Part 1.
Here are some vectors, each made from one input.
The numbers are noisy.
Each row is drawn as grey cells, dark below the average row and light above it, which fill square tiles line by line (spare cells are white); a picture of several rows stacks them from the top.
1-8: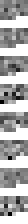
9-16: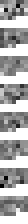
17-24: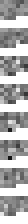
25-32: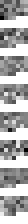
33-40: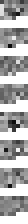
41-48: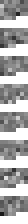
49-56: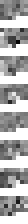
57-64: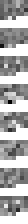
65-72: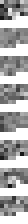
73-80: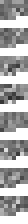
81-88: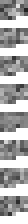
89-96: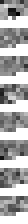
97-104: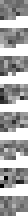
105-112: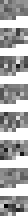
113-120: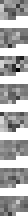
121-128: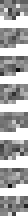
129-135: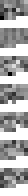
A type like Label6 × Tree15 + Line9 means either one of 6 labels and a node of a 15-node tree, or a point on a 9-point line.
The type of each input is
(Label8 + Line5) × Line5.
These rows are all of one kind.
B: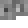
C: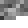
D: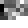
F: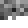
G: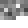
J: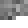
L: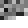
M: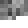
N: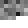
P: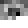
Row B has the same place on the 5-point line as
C, F, G and L.
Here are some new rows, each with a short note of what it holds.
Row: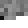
one of 8 labels and a point on a 5-point line
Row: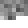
a point on each of two 5-point lines
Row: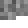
one of 8 labels and a point on a 5-point line
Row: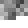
a point on each of two 5-point lines
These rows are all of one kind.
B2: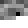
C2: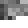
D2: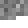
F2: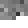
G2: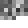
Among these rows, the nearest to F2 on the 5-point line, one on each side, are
B2 and D2.
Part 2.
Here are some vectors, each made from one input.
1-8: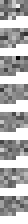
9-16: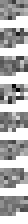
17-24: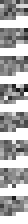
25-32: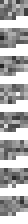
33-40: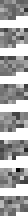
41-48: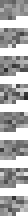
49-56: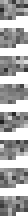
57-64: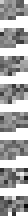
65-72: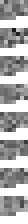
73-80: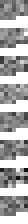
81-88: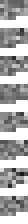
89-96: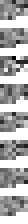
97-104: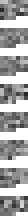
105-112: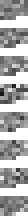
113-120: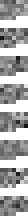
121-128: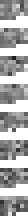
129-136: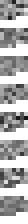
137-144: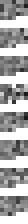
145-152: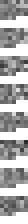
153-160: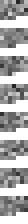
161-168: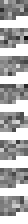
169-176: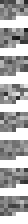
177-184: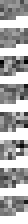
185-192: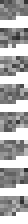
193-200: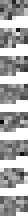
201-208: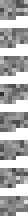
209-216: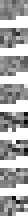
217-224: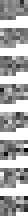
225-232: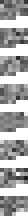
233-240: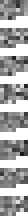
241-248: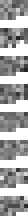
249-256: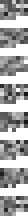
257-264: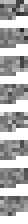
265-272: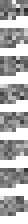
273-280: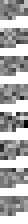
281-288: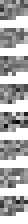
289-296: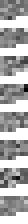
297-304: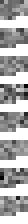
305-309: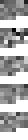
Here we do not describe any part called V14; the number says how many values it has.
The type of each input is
Bool × Line9 × V14.
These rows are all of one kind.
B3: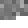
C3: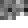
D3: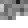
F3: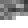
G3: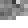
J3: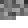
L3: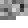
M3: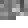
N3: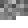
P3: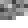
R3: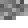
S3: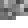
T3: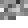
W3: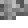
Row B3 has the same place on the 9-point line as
C3, F3, P3 and S3.
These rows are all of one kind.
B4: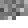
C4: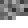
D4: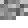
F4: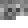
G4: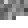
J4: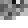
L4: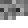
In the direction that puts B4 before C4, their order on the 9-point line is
D4, L4, B4, F4, J4, G4, C4.
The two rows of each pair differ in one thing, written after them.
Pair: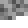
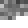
the value of V14
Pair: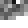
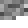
the place on the 9-point line
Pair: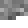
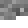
the place on the 9-point line
